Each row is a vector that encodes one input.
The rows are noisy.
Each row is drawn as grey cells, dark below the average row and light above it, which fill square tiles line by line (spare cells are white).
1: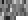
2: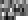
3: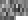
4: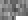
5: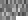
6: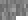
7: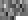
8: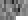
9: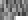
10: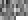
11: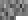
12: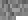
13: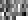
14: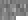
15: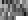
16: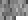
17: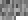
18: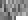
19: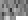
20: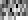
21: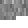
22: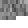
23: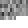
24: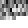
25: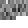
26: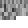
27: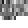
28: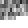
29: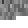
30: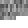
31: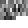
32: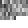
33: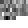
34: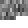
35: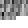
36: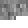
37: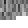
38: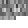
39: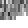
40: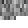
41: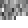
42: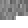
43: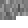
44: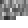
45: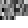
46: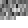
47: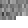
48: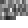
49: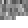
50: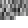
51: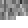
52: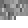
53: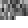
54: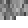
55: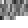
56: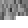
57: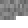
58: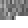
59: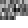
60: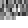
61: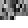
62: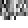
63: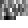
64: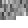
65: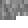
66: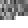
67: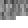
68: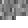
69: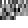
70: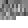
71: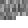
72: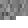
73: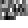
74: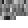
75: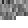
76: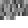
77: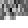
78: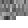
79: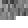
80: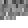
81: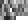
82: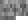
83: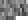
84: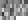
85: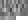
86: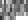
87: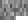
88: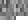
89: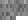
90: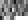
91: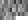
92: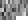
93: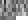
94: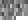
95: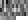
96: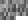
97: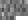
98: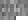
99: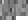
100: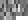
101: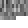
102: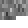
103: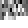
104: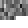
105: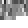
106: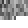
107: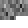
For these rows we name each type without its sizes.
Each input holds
a list of items, each a point on a line and a true/false value.
